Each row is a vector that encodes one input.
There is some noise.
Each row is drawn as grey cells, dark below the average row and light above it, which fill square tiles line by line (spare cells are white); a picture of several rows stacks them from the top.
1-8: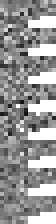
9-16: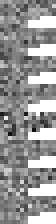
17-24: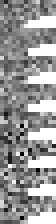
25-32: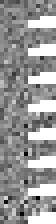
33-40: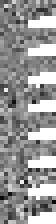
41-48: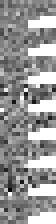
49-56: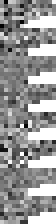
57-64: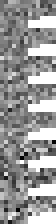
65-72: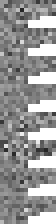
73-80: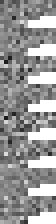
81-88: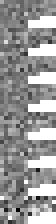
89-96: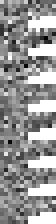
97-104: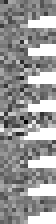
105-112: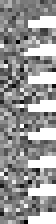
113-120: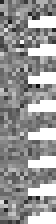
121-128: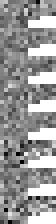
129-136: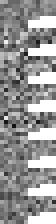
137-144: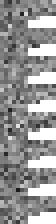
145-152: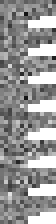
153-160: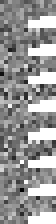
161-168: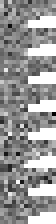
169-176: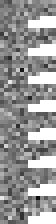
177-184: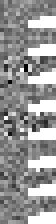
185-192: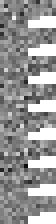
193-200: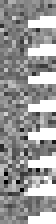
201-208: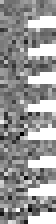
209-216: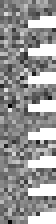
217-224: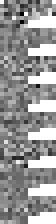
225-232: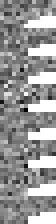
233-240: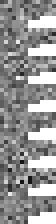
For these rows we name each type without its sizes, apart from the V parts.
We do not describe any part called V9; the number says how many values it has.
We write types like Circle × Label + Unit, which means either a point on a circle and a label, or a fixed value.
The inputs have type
Circle × (Circle + V9).
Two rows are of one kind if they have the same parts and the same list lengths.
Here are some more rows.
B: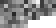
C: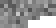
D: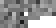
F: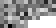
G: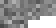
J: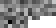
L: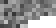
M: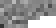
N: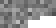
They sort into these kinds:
B, F, J, L, N
C, D, G, M

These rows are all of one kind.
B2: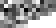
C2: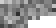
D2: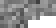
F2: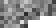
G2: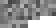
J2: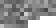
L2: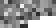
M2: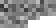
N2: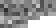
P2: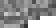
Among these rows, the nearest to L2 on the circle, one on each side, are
G2 and N2.
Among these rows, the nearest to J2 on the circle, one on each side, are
B2 and M2.
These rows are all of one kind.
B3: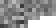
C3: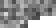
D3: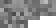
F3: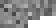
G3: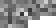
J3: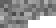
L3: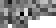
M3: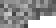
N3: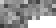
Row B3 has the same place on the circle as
D3 and F3.
